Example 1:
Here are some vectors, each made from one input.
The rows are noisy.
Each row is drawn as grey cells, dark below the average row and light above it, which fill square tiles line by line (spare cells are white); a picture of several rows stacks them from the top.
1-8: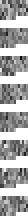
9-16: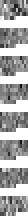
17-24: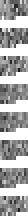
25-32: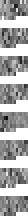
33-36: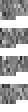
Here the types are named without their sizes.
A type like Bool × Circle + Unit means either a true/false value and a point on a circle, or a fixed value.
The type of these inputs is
Bool × Bool × Bool + Label.
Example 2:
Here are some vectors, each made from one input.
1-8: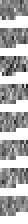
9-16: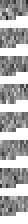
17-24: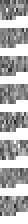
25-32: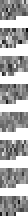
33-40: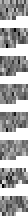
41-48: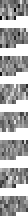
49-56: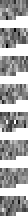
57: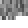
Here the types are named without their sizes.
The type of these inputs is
Bool × Bool × Bool × Line.
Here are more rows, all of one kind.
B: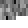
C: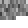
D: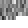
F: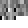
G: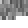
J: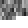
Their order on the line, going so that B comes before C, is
D, G, F, B, C, J.
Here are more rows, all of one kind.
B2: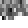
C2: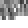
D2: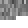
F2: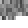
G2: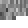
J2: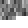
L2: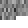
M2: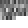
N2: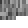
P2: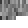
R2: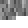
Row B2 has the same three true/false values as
C2 and F2.
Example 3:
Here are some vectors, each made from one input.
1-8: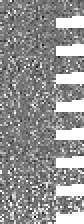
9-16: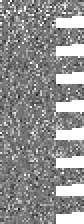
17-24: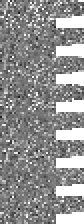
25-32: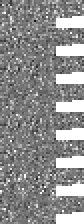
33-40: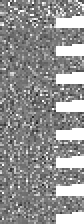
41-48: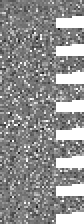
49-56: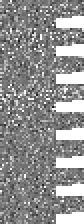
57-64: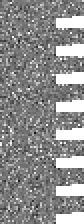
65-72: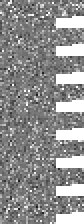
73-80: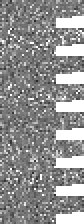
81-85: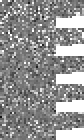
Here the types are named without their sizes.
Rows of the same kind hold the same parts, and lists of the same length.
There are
2 kinds of row.
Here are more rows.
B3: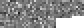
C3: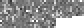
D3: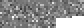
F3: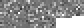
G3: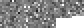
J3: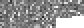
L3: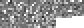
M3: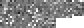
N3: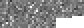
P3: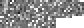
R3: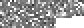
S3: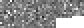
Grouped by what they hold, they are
B3, G3, S3
C3, D3, F3, J3, L3, M3, N3, P3, R3

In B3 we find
a point on a circle.
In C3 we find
a point on each of two lines.
